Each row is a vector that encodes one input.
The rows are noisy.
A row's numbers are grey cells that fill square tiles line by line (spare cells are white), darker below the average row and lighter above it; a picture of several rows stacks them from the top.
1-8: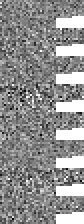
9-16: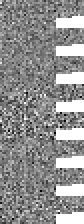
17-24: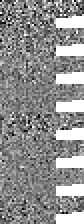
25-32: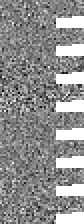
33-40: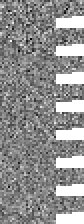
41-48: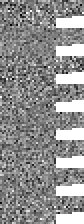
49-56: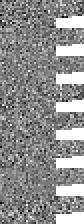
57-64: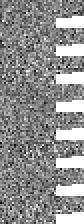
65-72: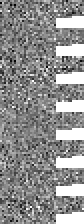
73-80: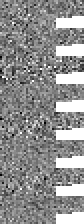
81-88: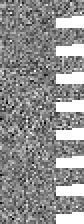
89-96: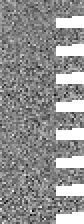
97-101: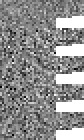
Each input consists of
either a point on a 9-point line and a true/false value, or a node of a 10-node tree.
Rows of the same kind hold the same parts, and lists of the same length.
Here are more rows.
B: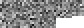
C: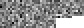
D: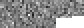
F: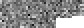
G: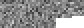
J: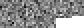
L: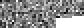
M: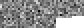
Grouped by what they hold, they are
B, D, F, G, M
C, J, L

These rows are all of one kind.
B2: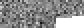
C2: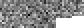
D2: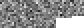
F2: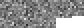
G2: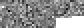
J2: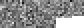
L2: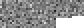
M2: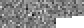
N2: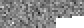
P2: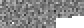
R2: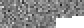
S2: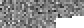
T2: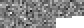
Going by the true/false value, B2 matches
L2 and M2.
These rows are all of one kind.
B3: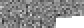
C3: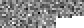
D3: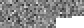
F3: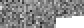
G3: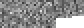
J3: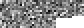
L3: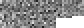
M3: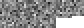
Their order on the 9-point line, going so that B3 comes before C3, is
G3, J3, D3, B3, F3, L3, M3, C3.
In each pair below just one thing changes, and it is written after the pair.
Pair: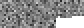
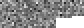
the true/false value
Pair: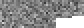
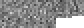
the true/false value
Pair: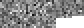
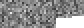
the place on the 9-point line
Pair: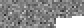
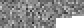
the place on the 9-point line
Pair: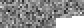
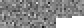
the place on the 9-point line
